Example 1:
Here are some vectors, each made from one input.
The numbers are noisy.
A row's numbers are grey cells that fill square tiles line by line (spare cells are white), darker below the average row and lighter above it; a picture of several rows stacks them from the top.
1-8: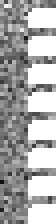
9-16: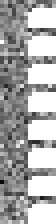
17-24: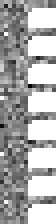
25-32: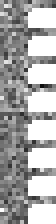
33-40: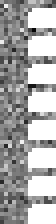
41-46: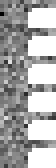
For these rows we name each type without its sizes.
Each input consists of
a label, together with either a point on a circle, or a fixed value.
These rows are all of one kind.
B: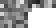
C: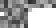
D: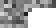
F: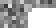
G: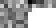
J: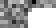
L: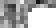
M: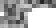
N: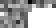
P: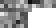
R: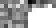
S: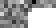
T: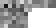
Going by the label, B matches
G, N, P and R.
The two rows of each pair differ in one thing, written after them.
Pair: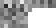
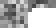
the label
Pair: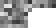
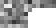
the place on the circle
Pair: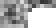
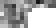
the place on the circle
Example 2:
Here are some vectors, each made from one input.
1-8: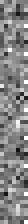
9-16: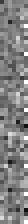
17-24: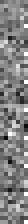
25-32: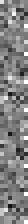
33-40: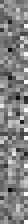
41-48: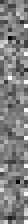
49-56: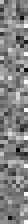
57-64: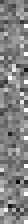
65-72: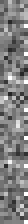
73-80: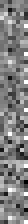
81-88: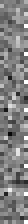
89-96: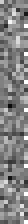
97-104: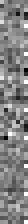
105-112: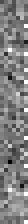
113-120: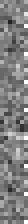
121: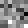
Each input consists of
either a point on a 6-point line, or a point on a 9-point line.
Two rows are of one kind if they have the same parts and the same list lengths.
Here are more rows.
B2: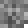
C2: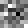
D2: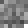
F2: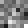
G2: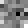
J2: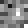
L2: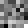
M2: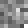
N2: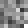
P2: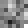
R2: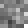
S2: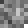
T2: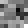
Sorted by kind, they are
B2, D2, J2, M2, N2, P2, R2, S2
C2, F2, G2, L2, T2

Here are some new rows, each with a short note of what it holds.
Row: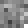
a point on a 9-point line
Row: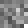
a point on a 9-point line
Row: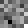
a point on a 9-point line
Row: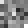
a point on a 6-point line
